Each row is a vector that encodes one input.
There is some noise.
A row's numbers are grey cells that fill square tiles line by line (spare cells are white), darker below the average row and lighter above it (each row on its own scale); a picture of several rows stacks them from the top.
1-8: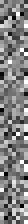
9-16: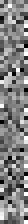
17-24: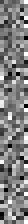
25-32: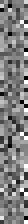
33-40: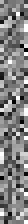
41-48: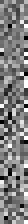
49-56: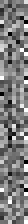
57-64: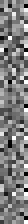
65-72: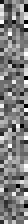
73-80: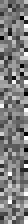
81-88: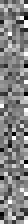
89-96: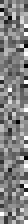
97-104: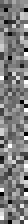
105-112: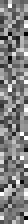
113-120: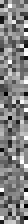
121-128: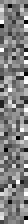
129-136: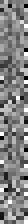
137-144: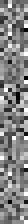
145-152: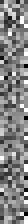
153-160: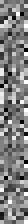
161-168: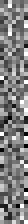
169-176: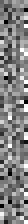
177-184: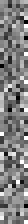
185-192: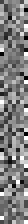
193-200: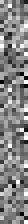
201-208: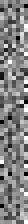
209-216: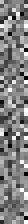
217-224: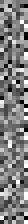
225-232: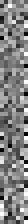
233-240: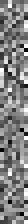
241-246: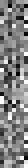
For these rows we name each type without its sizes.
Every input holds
either a point on a circle and a point on a line, or a label.
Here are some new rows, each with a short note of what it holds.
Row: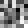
a point on a circle and a point on a line
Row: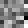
a label
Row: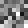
a label
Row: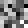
a point on a circle and a point on a line
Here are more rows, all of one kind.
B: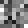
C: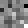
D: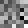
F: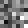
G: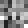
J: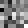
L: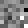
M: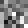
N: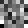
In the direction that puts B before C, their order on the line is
D, F, L, N, B, G, J, C, M.
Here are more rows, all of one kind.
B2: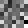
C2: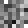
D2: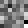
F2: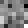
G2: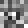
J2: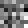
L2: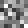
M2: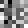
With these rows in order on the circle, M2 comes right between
C2 and G2.
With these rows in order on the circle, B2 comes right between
C2 and D2.
